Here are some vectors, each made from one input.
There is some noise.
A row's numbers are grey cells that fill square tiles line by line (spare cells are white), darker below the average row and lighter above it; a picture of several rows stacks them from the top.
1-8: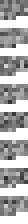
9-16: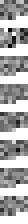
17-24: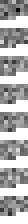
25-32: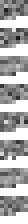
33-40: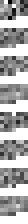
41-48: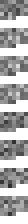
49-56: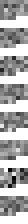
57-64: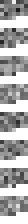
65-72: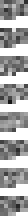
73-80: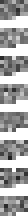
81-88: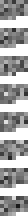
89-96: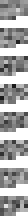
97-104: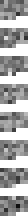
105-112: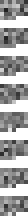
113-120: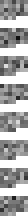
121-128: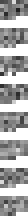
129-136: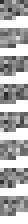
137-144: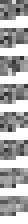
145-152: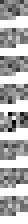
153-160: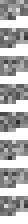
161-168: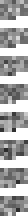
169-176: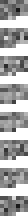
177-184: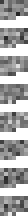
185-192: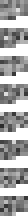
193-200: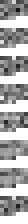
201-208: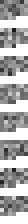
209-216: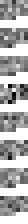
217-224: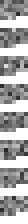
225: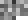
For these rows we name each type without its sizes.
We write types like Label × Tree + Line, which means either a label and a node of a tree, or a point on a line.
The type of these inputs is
List(Line).
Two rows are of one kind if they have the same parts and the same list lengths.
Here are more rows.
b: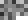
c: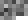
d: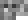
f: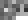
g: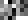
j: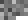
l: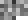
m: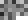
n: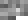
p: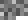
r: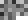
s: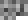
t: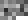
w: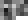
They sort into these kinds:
b, d, f, l, m, n, r
c, j, p, s, t, w
g

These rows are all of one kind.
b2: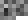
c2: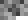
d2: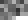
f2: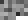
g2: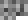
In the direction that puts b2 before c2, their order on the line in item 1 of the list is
b2, g2, f2, c2, d2.
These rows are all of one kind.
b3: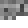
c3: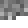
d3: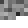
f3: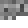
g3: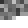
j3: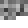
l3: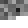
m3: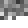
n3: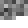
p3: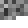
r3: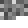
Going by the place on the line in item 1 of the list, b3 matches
f3 and j3.
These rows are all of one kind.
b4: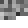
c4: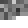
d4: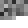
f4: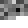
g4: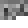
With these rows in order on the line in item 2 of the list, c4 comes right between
b4 and g4.
